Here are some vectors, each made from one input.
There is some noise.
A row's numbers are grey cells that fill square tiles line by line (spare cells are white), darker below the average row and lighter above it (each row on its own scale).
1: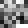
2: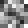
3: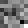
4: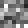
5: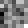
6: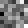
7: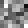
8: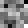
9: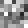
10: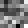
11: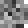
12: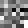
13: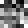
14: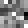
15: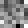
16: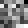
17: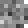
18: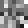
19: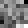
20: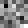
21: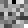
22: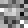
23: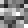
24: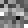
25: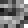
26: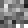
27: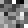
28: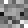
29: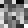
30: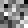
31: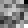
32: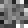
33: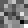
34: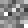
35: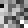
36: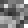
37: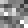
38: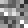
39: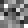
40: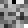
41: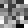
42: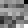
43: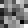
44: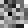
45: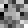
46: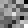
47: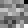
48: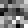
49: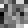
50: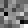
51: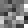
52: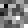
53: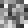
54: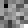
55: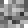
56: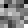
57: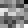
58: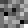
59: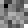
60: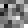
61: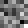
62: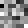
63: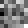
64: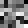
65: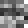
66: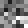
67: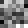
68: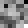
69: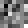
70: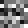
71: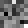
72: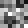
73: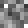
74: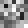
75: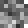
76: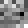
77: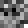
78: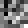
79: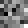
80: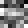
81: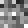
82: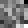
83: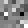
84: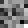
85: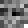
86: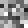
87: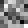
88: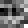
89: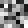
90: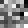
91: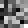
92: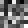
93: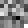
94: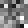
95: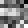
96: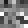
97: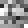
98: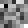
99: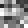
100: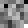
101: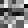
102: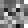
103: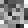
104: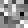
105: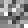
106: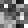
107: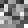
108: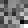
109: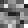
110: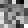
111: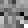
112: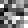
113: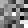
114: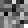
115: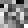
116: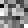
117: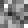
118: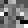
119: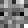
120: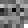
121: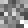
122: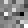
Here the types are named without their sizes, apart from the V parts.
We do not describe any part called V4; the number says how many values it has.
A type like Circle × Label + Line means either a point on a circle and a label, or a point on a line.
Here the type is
List(Bool × V4).
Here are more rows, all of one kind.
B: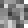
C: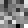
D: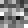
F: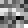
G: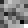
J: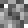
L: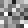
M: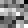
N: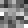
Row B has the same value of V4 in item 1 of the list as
D and G.
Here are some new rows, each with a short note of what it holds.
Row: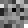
the empty list
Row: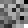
the empty list
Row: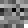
the empty list
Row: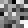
the empty list
